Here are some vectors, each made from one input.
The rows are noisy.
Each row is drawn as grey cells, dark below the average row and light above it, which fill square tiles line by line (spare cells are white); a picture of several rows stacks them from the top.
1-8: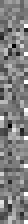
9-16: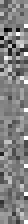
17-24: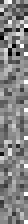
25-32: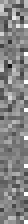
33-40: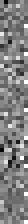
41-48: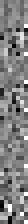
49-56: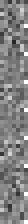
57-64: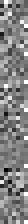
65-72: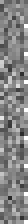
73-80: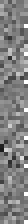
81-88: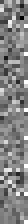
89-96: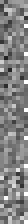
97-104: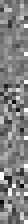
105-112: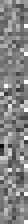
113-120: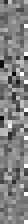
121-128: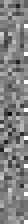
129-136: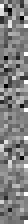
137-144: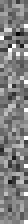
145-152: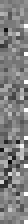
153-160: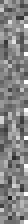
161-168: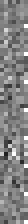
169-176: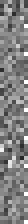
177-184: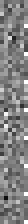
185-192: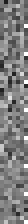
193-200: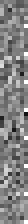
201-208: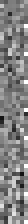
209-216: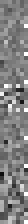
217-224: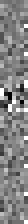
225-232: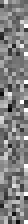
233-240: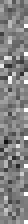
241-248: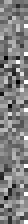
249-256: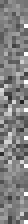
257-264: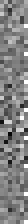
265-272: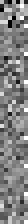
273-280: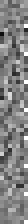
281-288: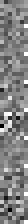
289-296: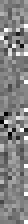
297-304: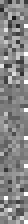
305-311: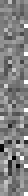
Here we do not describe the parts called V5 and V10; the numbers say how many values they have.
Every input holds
either one of 7 labels, a value of V5 and a value of V10, or a list of up to two points on a 12-point line.
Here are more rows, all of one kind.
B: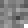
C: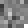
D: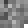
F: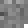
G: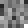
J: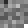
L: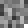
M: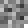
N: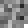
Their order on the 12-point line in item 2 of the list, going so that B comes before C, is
B, F, J, M, D, L, C, G, N.
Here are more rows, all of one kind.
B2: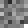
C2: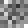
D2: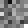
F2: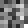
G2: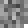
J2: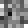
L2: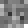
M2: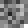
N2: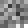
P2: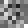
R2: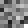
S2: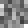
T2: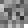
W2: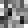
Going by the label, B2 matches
D2, G2, J2 and L2.
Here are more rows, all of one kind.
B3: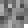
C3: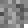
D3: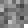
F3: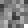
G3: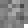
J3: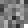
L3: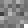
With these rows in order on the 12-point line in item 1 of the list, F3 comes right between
B3 and D3.
